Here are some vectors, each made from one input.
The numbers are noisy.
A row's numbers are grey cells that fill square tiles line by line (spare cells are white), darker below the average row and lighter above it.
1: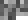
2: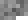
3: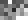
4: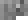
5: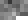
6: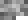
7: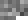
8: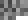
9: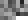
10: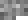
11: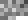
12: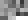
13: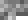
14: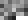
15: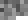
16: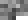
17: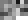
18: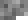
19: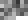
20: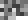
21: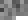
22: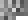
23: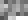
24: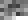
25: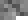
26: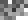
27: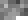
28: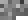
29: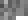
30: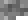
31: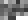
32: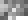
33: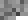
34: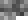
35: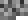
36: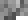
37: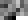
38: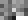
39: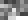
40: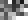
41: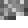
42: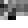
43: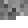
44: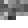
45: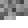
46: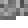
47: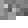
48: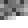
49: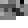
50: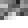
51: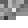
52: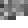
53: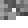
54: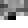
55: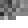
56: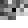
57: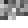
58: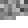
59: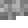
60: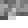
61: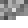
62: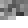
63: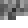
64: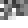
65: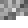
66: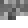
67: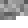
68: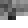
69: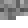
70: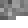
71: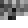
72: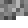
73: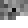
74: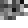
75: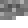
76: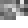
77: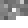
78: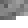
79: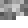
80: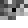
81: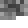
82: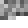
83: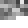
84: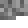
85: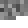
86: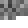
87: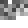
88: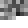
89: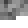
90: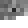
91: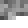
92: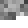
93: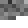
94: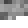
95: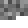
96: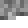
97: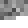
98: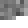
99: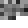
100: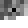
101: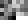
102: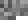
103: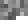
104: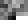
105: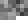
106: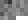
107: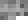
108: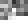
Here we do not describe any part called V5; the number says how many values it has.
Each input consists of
a list of up to two items, each a true/false value and a value of V5.
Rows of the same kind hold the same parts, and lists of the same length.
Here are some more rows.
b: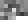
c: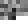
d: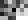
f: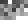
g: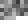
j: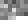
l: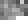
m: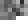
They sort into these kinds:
b, g, j, l
c, m
d, f

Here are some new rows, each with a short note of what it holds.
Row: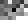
the empty list
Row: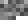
a list of two items
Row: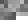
a list of one item
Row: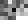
the empty list
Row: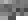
a list of two items
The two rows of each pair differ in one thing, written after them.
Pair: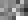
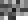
the true/false value in item 1 of the list
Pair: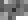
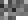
the true/false value in item 1 of the list
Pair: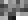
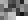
the true/false value in item 1 of the list
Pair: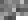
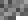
the true/false value in item 1 of the list
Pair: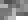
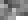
the value of V5 in item 2 of the list
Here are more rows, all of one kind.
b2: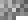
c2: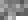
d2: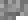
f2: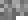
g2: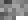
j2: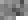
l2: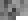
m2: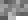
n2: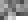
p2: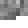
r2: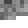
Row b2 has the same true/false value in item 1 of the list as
d2, j2, l2 and p2.
